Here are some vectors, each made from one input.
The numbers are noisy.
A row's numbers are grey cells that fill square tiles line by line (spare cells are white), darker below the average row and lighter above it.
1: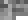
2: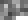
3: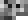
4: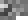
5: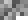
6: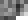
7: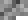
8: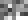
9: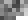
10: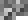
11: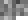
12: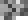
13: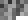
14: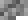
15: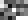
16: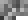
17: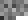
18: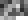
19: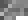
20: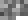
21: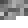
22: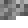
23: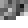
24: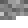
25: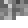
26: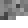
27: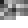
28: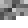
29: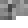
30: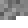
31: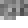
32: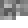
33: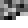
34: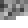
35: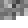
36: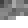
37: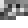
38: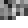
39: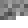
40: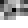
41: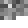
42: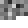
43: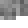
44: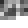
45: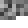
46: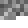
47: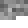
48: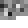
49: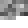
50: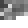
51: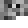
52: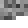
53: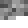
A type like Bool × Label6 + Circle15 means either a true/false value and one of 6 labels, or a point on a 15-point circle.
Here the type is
Bool × Tree7.
